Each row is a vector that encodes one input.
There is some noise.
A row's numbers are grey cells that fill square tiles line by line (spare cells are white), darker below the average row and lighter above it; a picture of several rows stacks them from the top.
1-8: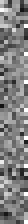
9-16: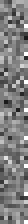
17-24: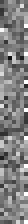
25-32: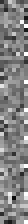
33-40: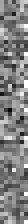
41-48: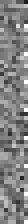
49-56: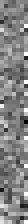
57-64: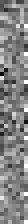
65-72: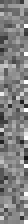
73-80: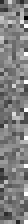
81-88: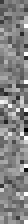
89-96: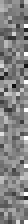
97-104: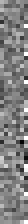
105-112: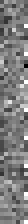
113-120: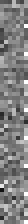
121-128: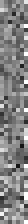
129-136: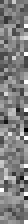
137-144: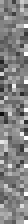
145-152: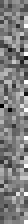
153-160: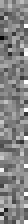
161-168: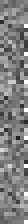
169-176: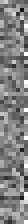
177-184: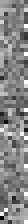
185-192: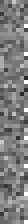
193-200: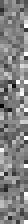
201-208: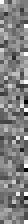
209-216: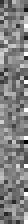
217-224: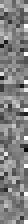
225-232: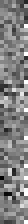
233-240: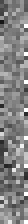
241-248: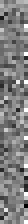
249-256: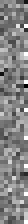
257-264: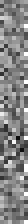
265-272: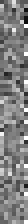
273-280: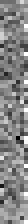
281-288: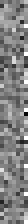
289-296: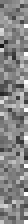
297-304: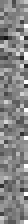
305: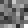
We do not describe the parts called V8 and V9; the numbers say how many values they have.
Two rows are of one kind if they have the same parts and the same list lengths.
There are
3 kinds of row.
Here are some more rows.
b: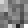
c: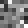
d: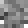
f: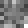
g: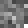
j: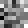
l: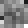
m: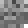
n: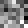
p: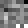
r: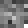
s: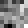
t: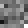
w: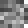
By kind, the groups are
b, d, j, l, m
c, g, n, p, r, s, w
f, t

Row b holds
a true/false value and a value of V9.
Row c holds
a point on a 5-point line.
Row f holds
a point on a 7-point line and a value of V8.
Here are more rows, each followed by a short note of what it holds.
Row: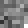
a point on a 7-point line and a value of V8
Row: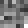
a point on a 7-point line and a value of V8
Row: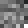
a point on a 5-point line
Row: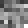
a point on a 5-point line
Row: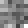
a true/false value and a value of V9
